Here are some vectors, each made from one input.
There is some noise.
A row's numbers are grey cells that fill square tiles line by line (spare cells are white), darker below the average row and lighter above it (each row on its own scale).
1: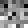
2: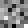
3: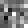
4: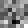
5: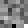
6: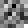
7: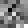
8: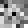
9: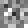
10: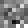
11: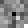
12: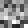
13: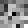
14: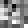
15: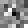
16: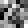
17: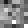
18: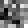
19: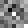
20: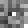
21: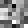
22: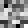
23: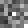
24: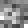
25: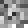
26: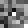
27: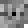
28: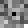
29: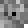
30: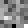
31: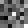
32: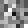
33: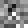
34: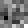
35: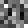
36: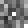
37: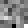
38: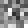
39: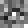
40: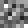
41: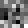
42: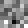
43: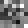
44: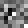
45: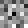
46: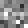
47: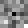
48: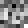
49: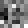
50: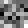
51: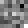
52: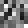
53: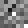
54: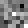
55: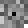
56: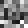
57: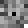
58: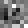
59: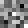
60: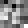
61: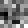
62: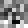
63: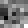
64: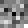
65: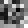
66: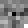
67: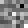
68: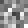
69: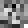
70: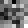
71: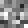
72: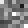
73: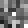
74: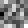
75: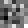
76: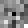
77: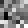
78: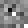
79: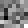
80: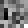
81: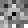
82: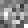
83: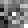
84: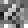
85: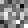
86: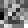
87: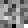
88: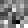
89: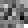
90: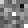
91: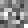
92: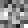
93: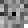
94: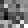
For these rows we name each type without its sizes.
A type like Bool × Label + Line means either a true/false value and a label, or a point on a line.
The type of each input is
Bool × Circle.
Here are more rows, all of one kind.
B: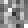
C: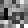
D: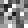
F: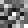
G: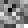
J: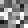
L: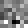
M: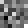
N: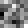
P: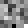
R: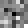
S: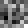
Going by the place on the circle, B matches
D and J.
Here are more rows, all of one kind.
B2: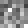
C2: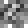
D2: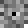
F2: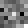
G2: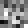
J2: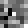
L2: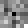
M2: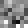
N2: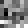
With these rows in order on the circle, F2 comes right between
J2 and N2.
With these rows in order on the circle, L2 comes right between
D2 and M2.
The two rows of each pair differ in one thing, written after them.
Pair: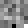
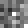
the place on the circle
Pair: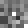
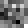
the true/false value
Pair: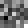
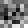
the true/false value
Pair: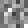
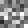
the true/false value
